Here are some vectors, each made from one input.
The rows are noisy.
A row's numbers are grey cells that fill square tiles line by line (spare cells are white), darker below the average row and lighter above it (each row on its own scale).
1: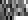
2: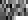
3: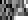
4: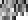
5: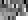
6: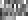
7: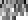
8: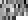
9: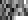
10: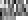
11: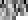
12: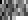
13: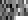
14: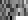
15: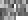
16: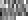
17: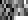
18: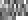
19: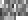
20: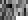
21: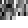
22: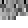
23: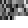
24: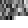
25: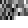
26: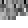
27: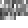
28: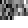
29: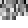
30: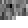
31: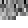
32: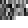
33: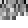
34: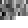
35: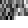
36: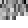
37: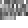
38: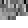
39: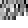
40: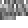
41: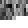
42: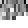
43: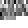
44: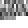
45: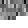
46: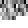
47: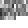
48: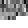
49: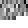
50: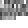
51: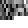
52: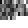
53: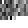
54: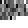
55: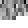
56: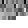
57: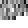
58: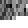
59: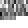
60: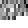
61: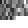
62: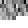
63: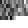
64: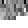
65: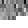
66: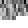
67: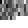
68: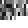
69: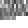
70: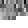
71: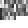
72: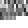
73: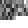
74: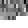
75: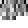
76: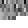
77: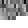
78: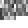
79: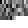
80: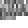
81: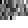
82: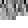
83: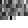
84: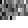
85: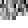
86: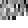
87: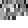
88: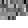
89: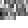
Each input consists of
either a point on a 5-point circle and a true/false value, or a point on a 5-point line.
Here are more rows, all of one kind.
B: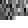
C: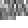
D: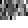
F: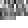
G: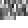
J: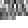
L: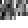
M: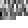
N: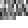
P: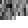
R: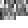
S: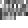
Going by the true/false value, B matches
D, L and P.
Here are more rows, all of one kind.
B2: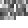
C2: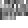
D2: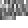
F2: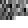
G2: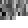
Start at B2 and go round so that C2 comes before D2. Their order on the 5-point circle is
B2, G2, C2, D2, F2.
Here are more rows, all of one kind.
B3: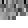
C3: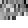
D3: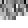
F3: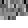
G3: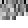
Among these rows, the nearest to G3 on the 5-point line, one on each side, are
C3 and D3.
